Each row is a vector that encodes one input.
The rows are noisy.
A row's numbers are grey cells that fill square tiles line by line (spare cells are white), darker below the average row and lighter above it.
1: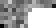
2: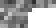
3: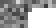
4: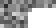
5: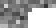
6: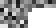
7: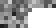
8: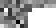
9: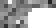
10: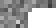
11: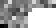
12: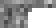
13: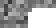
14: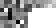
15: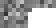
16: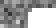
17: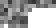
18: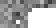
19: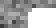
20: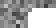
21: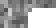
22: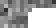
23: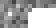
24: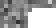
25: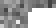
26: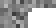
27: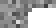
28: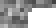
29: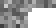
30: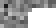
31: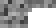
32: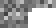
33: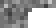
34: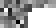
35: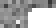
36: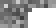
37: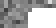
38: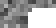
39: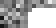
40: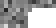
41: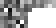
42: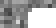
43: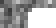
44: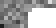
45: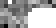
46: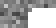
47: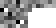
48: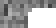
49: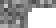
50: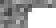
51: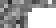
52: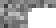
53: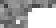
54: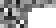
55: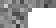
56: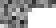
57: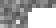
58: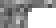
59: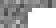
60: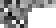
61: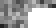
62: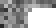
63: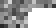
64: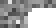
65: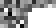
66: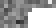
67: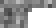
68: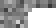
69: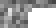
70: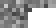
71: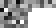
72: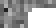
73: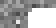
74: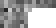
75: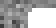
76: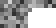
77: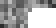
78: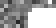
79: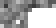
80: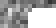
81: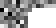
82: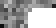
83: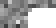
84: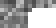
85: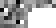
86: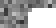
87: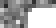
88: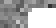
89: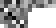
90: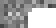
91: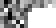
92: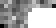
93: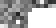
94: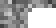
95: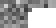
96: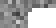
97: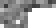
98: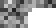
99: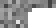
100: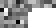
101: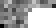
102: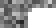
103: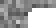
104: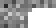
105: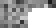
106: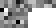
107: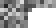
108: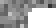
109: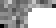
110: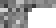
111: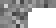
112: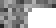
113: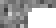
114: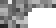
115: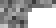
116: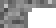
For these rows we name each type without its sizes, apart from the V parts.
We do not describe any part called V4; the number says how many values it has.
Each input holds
a point on a line, together with either four true/false values, or a value of V4.
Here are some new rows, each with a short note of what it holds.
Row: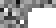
a point on a line and a value of V4
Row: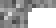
a point on a line and four true/false values
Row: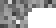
a point on a line and four true/false values
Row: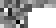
a point on a line and a value of V4
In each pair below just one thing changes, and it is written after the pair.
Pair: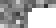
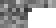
one of the four true/false values
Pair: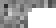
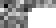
the place on the line
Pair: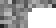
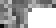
one of the four true/false values
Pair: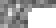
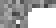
one of the four true/false values
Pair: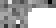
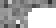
the place on the line
